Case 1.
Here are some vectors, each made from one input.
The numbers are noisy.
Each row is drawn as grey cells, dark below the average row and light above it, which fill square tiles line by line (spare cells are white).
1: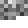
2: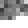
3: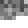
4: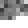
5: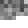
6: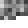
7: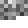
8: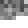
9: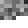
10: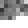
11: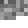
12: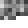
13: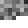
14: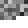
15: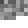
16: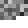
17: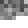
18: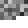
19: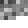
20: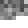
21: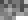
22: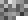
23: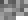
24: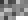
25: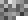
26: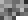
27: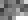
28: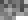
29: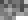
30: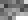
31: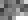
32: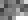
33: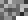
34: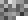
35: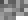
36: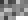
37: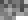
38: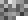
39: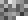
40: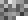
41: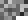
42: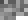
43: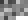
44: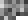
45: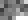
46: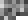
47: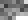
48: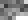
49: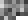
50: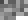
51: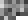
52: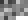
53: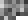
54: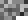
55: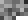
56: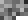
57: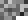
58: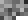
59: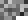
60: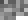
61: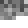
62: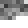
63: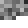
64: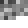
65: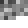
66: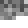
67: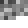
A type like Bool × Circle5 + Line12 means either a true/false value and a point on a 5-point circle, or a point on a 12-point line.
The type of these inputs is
Line4 + Line5.
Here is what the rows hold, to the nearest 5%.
About 45% of them hold a point on a 4-point line. The rest hold a point on a 5-point line.
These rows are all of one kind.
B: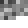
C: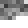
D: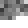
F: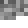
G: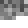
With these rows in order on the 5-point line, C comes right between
D and G.
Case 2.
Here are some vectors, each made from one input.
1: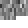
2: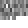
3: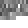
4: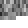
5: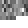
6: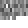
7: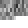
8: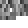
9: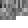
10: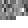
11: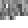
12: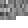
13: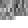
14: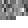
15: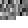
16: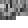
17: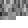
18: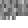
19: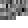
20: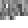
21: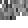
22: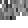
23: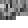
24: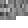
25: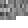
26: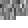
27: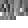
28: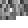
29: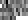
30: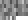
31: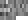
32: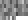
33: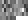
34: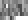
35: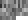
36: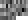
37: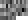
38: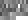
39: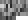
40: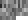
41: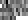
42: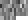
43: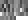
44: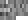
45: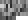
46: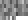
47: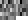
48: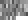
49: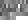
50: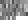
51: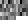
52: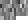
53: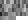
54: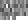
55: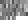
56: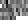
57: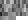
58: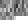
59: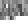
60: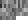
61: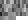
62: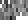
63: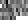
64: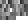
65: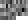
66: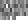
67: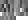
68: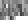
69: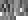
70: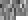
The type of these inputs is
Bool × Bool × Bool + Label10.
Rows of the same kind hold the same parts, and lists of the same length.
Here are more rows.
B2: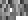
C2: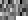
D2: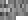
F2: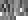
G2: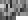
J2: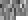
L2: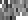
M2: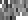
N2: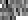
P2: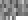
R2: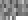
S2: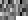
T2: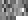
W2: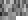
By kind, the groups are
B2, C2, F2, G2, L2, M2, N2, S2, T2
D2, J2, P2, R2, W2

